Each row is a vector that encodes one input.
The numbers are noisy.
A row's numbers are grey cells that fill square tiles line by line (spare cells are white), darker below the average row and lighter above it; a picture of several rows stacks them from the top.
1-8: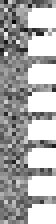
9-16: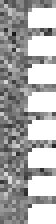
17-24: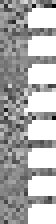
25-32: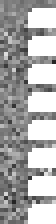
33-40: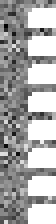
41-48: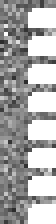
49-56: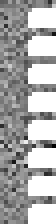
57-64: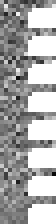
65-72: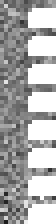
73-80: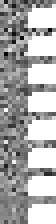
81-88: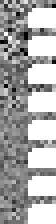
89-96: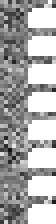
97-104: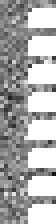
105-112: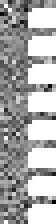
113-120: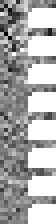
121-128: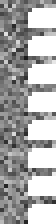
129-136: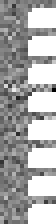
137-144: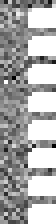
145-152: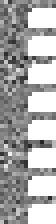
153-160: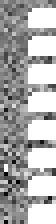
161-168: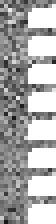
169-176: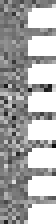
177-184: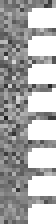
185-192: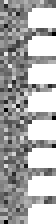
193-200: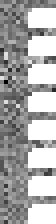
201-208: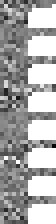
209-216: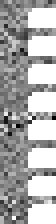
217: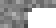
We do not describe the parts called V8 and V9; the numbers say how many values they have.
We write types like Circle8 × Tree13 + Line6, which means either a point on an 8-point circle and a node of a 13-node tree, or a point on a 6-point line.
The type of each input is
Bool × (Line6 + V8) + Circle5 × V9 × V9.
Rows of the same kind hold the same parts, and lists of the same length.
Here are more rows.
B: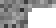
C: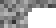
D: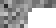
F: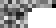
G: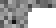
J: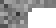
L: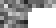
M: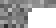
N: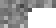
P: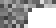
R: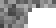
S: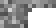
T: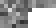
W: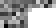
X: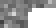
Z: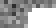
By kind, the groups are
B, C, D, G, J, L, M, P, S, T, X
F, N, R, Z
W

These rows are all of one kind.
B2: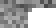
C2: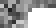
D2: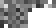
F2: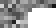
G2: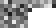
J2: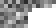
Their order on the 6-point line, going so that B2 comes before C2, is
G2, B2, D2, C2, F2, J2.
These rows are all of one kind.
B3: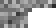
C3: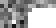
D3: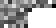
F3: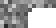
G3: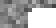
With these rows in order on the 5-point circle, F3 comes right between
B3 and D3.
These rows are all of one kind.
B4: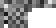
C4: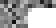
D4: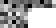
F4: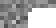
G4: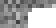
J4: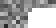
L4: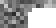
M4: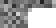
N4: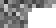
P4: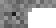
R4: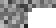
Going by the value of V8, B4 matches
F4, G4, J4 and N4.
